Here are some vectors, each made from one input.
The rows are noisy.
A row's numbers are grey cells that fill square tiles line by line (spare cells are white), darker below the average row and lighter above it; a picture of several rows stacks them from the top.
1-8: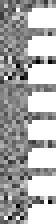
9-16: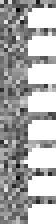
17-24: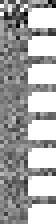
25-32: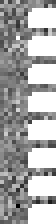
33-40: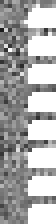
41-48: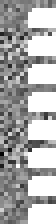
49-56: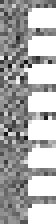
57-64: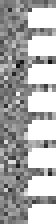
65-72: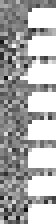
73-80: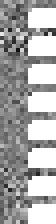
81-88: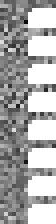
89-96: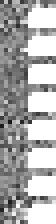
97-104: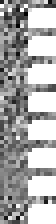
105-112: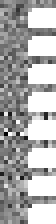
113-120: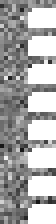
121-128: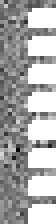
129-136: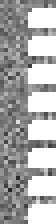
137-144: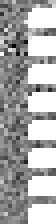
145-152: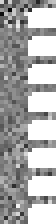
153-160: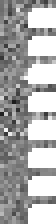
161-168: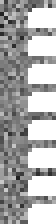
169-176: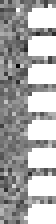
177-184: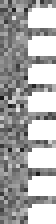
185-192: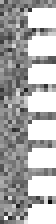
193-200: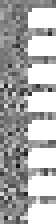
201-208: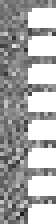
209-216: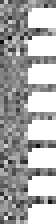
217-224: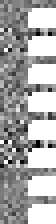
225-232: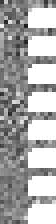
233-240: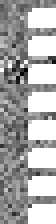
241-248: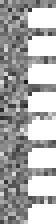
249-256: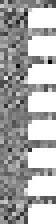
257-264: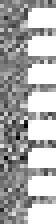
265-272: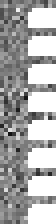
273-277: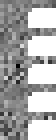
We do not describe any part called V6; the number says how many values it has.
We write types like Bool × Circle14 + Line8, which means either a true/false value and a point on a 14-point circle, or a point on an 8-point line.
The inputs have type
(Bool × Bool × Bool × V6 + Label12) × Label12.
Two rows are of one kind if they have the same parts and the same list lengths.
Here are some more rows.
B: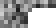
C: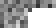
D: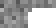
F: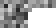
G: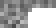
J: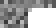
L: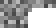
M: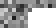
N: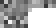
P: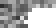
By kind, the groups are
B, C, D, G, J, L, M, N
F, P

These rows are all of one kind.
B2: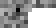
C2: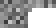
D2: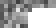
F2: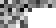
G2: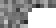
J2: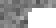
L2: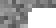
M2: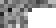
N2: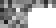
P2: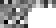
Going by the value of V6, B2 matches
L2, M2 and P2.
